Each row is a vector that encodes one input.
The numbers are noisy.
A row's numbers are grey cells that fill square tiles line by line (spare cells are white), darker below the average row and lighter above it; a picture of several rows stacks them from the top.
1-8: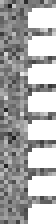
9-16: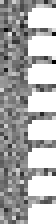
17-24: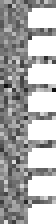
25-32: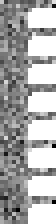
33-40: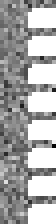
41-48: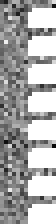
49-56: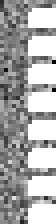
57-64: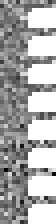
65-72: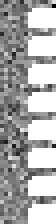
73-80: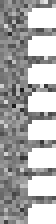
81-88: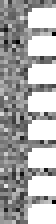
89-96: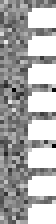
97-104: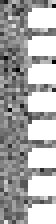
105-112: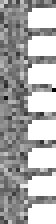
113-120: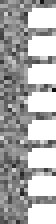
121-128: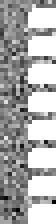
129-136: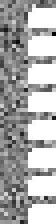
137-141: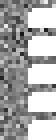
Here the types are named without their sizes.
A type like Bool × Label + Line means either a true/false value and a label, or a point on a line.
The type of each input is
List(Line) + Tree.
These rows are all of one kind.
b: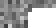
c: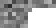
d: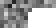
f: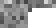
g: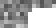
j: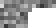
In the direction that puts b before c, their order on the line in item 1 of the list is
b, f, d, c, g, j.
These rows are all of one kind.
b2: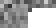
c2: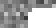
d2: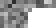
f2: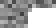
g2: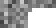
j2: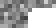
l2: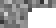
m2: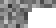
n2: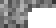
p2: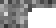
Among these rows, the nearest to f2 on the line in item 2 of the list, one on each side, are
m2 and n2.
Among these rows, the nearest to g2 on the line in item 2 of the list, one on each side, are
d2 and m2.
